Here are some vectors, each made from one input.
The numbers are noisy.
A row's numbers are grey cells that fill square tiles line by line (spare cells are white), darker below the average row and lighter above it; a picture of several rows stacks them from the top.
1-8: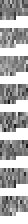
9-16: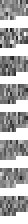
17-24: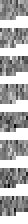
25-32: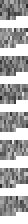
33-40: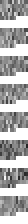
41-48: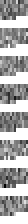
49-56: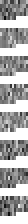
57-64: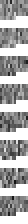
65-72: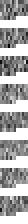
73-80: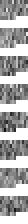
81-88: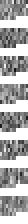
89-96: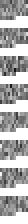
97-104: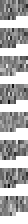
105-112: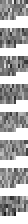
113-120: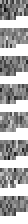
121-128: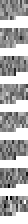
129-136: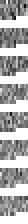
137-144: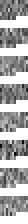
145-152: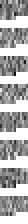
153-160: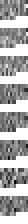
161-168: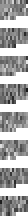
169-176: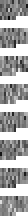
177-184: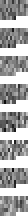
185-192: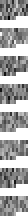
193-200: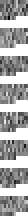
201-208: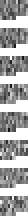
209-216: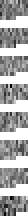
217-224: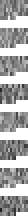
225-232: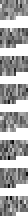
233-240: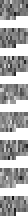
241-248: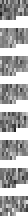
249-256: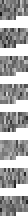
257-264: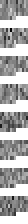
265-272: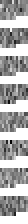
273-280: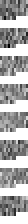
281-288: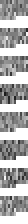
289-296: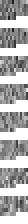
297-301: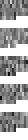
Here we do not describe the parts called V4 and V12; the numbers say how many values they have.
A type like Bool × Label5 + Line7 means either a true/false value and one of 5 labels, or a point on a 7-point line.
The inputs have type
Bool × V12 + (Line6 + V4) × Line7.
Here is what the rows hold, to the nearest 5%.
About 50% of them hold a point on a 7-point line, together with either a point on a 6-point line, or a value of V4. The rest hold a true/false value and a value of V12.
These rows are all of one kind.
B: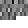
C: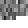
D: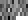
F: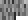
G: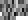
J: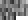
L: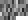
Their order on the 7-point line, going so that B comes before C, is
F, J, B, D, C, L, G.
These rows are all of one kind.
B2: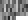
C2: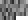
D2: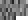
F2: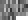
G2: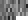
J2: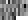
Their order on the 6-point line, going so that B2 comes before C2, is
B2, G2, F2, J2, D2, C2.
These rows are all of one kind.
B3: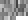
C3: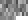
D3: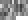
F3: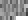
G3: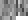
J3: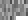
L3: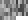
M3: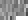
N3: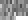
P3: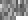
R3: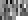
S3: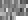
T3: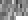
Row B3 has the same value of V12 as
F3, G3, J3 and M3.
